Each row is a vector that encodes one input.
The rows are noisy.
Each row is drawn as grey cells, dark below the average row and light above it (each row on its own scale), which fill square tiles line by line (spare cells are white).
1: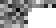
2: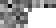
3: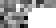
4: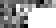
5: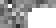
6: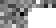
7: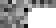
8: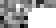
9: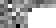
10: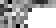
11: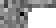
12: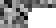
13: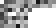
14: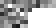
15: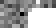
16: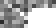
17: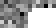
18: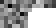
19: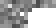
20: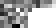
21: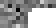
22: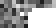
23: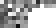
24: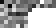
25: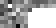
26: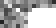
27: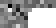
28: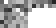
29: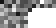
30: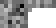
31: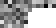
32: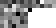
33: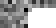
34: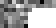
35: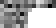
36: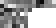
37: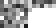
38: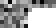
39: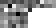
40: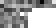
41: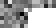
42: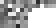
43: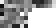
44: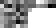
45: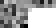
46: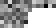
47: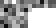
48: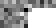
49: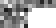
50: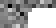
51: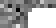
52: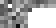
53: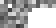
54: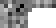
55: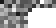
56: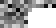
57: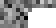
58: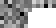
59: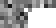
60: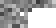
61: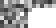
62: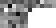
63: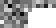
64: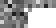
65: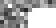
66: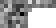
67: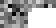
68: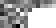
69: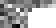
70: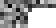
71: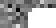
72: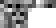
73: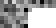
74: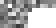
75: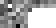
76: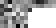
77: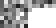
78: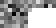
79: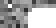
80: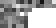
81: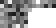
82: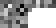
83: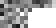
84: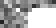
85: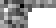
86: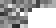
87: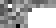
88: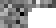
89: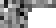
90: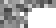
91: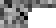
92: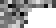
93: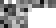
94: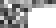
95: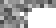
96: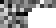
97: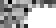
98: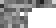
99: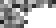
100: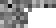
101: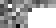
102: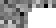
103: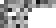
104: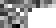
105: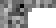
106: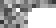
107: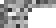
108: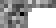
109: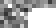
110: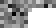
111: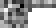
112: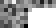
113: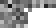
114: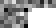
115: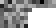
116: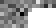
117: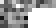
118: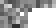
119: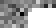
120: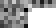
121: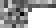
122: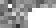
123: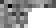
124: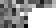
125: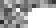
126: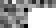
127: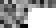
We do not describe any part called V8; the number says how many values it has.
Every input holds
a value of V8, together with either a point on a 7-point line, or a node of a 9-node tree.
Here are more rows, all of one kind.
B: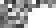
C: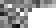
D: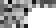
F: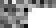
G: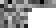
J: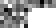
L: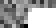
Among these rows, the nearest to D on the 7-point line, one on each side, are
C and J.
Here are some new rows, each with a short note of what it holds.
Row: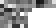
a point on a 7-point line and a value of V8
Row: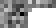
a node of a 9-node tree and a value of V8
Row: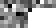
a node of a 9-node tree and a value of V8
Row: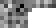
a node of a 9-node tree and a value of V8
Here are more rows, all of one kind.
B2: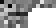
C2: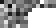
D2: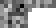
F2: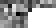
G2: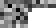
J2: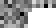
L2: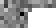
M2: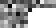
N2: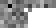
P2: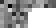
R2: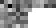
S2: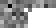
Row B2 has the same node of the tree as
C2, F2 and M2.
